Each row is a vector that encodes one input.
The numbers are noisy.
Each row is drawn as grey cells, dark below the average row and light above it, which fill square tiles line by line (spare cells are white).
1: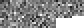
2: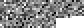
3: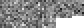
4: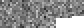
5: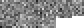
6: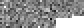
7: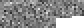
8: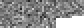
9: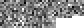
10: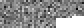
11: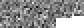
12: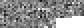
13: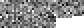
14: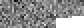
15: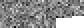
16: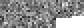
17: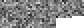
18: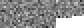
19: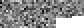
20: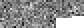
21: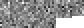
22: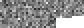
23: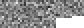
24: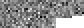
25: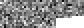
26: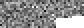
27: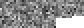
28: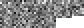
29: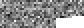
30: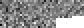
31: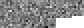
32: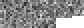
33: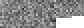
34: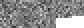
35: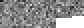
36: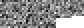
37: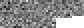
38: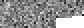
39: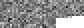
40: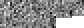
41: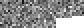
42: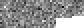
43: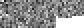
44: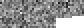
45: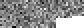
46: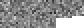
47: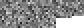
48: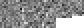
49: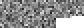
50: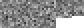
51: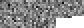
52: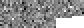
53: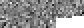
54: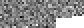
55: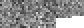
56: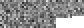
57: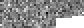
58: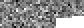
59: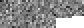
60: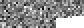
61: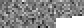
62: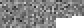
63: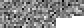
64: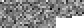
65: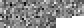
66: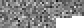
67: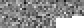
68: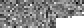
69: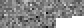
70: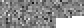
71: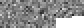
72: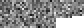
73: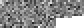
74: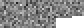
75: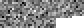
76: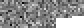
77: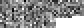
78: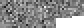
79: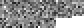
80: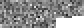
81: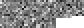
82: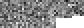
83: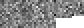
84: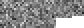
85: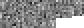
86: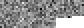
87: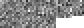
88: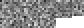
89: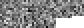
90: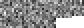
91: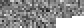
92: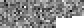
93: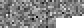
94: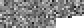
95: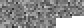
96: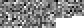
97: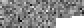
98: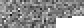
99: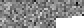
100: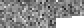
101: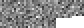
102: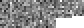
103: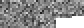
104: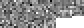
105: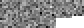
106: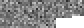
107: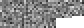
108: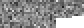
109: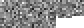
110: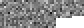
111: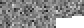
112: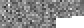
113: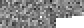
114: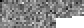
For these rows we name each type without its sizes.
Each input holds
a label and a node of a tree, together with either a fixed value, or a node of a tree.
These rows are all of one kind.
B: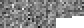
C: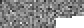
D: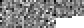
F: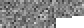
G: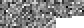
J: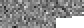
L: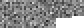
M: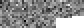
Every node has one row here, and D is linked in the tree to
C, G and M.
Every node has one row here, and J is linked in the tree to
B.
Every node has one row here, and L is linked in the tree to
F and M.
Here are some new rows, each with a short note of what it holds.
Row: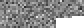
a label and a node of a tree
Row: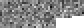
a label and a node of each of two trees
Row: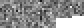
a label and a node of each of two trees
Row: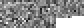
a label and a node of each of two trees
